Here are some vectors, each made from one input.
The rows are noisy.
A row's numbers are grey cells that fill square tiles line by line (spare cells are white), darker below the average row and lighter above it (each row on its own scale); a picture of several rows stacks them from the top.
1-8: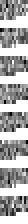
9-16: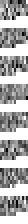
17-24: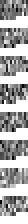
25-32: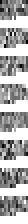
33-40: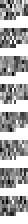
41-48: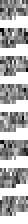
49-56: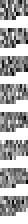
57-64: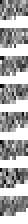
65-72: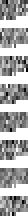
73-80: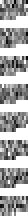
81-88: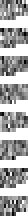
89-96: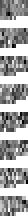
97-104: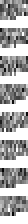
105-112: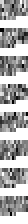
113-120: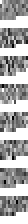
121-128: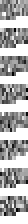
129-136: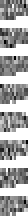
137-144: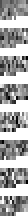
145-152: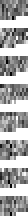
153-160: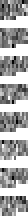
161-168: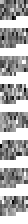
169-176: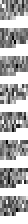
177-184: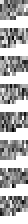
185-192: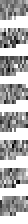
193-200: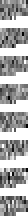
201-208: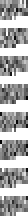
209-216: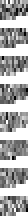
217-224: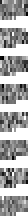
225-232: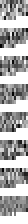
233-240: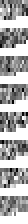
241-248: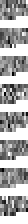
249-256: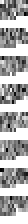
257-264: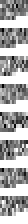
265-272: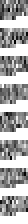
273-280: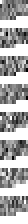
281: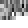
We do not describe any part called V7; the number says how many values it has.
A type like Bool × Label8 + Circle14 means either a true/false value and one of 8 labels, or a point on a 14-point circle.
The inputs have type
Label12 × (Line10 + V7).
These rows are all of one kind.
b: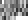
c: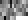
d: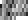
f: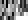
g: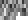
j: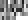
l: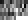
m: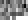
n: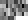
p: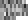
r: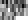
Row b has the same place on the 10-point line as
c, d, g and r.
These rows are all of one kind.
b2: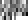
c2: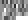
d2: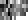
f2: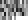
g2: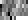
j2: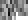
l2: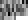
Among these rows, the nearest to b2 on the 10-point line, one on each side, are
d2 and j2.
